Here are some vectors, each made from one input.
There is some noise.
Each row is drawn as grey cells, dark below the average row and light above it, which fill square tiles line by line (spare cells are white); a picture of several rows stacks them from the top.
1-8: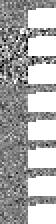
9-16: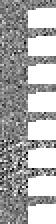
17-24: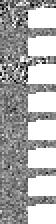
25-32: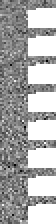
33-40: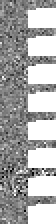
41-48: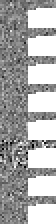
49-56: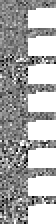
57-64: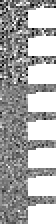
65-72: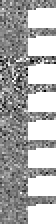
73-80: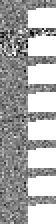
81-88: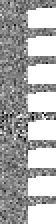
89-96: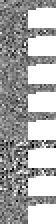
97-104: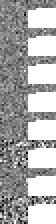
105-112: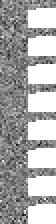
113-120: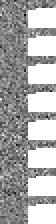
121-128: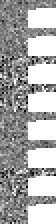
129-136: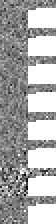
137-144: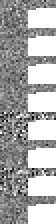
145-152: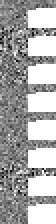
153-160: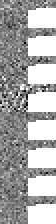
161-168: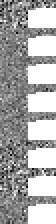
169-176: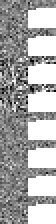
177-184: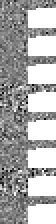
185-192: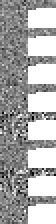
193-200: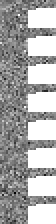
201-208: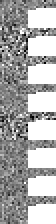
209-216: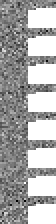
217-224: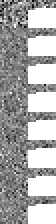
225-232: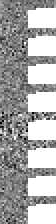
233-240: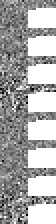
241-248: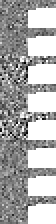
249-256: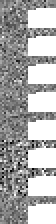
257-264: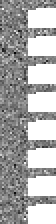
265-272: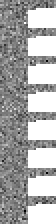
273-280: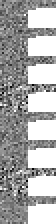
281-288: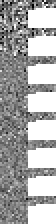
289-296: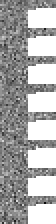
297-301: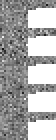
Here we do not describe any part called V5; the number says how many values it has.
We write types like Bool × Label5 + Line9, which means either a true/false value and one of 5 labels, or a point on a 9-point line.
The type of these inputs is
Line6 + List2(Line10 × V5).
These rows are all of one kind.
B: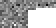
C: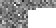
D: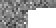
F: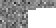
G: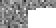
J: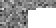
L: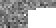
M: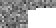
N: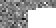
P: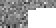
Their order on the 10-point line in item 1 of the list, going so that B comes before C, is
G, B, L, J, P, N, F, C, M, D.
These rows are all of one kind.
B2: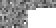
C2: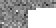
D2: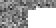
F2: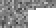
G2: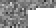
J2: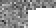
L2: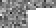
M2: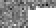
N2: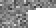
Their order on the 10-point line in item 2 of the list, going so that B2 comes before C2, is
L2, F2, G2, N2, M2, D2, J2, B2, C2.
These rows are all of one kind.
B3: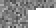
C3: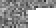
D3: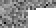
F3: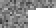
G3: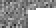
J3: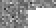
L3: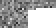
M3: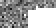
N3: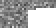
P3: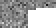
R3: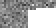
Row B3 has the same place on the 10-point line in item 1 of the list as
C3 and F3.
